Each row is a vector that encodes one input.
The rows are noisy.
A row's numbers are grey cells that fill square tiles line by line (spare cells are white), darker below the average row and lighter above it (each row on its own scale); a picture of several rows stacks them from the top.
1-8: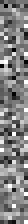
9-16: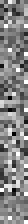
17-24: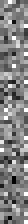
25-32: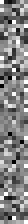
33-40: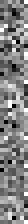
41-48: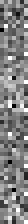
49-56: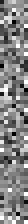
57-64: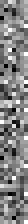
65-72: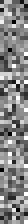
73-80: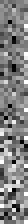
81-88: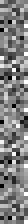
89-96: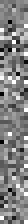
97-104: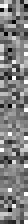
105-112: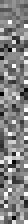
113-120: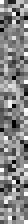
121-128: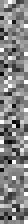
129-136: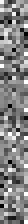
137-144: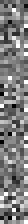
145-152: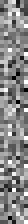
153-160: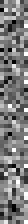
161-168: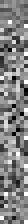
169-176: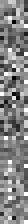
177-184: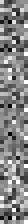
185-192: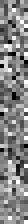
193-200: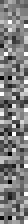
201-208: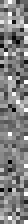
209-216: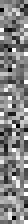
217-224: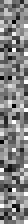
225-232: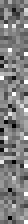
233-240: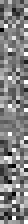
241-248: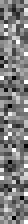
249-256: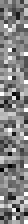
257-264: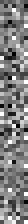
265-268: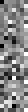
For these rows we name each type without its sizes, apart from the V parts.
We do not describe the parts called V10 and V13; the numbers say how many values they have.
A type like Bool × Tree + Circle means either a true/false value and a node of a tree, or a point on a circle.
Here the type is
Bool × V10 × V13 + Tree.
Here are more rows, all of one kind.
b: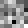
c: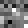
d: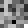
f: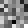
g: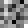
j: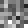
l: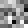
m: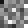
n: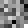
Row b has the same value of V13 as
f, l and n.
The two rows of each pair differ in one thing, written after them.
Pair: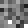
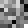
the value of V13
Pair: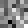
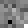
the true/false value
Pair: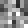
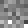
the value of V13
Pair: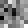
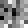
the value of V10
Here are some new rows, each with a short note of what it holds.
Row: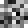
a node of a tree
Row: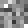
a true/false value, a value of V10 and a value of V13
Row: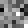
a true/false value, a value of V10 and a value of V13
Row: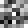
a node of a tree
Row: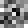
a node of a tree
